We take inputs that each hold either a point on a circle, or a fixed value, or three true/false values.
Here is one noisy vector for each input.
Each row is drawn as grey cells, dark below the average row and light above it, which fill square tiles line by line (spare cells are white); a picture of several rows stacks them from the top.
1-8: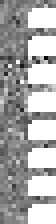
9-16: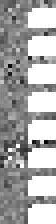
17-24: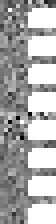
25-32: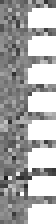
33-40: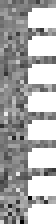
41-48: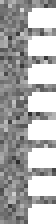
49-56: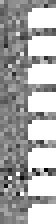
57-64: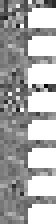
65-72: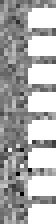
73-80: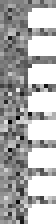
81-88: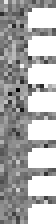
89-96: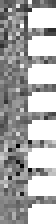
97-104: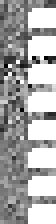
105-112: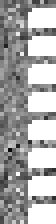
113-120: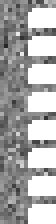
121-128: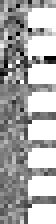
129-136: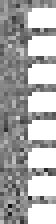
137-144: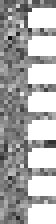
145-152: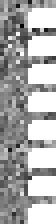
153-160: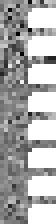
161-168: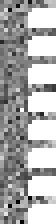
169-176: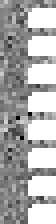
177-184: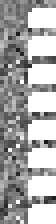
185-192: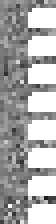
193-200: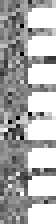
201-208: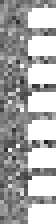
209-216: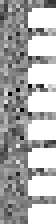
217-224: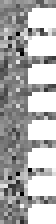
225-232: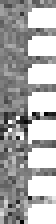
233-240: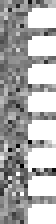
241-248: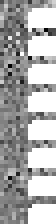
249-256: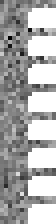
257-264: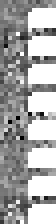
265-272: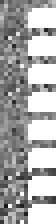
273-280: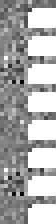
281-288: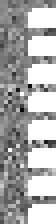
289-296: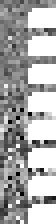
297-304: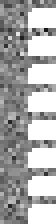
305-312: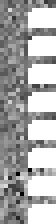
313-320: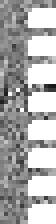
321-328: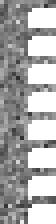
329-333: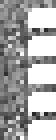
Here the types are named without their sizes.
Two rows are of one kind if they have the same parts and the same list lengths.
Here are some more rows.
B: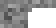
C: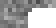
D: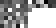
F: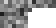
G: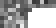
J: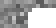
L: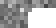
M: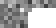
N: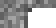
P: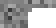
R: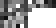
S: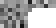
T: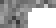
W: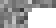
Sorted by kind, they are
B, D, L, M, P, R, S, T
C, G, J, N, W
F

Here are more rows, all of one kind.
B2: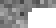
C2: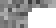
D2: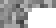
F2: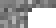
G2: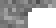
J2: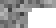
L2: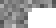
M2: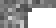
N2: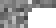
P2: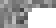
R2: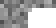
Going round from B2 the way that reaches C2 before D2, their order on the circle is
B2, C2, G2, M2, F2, N2, P2, D2, L2, R2, J2.
